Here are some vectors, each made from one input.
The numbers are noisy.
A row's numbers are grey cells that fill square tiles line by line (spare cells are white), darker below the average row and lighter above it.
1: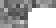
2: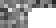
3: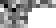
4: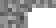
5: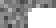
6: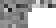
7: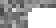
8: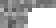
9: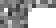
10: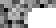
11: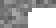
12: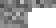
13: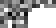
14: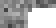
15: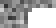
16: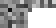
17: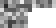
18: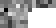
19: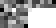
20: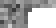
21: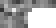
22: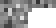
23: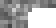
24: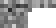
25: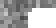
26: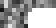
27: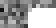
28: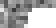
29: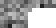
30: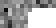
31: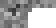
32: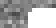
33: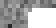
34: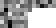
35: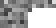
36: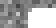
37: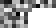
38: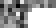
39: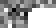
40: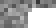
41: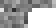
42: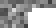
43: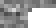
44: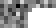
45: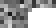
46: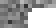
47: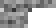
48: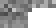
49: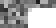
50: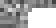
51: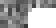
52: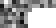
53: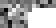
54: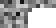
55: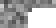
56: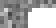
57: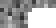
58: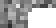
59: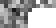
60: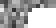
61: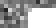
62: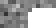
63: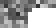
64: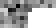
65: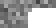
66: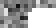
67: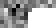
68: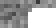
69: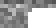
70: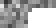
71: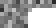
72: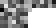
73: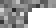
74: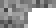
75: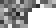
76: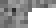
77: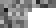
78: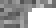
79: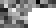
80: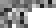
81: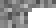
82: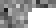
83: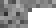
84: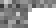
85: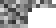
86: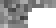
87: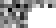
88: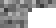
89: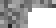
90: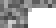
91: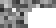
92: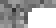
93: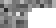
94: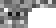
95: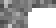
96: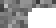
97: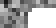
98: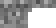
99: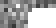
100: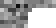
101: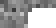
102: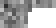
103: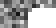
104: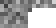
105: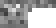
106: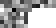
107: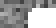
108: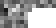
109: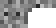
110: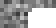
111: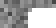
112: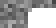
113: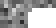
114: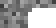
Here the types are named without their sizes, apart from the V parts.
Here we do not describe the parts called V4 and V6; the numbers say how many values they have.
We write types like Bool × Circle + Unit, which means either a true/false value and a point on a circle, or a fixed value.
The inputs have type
(Bool × Line + V4) × V6.
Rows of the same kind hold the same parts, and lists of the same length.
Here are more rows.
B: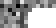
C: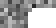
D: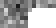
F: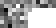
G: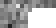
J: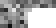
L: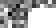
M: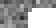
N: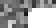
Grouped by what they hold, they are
B, L, N
C, D, F, G, J, M

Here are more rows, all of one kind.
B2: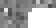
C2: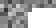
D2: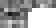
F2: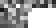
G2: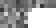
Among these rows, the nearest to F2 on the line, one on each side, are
B2 and D2.
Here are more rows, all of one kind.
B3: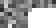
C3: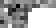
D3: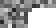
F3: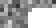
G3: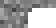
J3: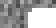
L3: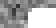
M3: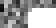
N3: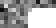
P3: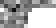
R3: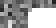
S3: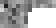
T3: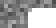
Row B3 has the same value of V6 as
C3, D3, G3 and P3.
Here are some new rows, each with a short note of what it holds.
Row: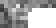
a point on a line, a true/false value and a value of V6
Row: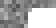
a value of V4 and a value of V6
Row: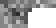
a point on a line, a true/false value and a value of V6
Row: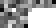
a value of V4 and a value of V6
